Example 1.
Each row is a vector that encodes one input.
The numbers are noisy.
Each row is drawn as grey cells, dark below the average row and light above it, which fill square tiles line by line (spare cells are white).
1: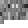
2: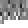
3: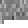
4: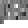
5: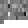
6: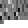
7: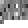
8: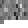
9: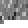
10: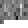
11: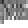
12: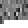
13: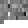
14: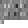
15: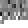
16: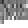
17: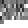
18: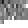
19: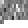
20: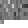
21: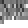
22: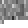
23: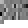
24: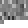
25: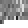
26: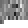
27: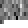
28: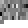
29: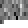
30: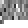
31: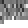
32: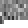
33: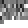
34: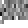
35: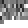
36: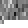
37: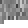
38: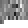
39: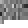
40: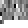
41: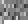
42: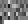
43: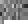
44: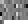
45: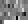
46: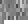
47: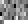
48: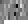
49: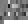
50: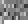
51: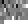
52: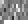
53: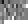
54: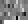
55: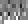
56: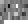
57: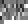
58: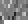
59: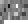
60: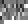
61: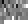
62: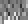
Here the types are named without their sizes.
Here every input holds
a node of a tree, together with either a fixed value, or three true/false values.
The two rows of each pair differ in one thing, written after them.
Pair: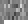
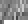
one of the three true/false values
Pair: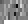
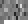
one of the three true/false values
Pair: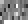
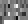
the node of the tree
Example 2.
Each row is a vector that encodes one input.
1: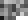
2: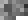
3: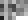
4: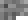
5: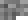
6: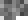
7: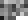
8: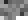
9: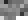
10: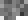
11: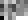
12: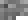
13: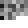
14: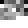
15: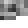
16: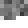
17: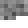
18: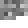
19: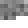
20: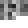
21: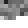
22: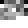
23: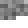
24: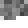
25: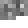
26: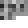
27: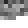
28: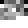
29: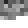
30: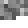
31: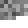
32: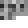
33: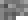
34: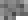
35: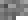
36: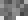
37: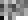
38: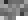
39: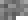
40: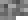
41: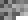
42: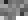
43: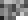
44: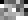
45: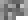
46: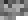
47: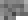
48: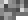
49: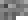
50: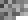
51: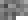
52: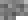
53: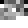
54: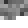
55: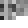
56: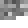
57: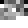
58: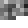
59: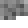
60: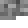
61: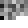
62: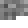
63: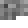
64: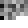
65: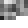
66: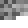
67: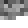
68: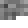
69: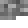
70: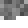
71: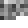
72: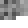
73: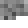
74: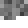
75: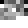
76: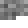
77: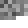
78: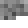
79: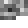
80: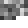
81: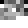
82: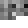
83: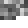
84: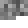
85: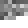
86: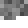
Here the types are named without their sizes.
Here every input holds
a list of points on a line.
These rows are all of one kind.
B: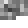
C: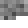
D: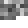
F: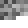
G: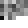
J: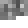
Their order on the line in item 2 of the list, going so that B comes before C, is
B, J, G, F, D, C.
